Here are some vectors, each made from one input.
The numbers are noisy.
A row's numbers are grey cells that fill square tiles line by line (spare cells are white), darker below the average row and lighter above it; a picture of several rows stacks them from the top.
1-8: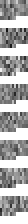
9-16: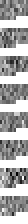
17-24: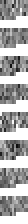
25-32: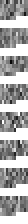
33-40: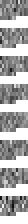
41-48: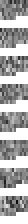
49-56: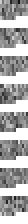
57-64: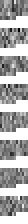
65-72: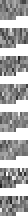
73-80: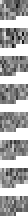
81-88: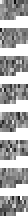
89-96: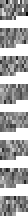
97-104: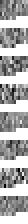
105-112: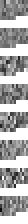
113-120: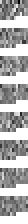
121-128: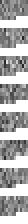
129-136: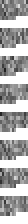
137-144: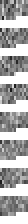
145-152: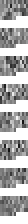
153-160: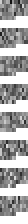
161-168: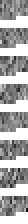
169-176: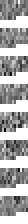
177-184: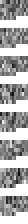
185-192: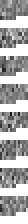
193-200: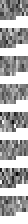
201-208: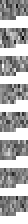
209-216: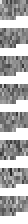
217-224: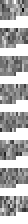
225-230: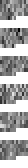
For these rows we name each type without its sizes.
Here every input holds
three labels, together with either a label, or three true/false values.
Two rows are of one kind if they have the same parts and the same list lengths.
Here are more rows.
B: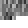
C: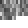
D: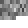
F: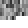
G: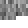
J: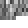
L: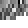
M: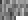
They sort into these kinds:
B, F, L
C, D, G, J, M

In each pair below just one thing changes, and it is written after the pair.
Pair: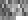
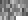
one of the three labels
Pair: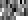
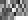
one of the three true/false values
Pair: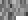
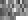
one of the three true/false values
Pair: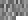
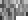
one of the three true/false values
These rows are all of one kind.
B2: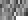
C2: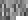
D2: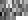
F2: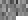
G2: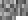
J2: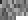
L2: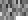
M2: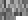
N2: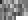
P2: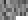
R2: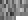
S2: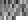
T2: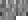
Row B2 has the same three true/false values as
F2, G2 and L2.
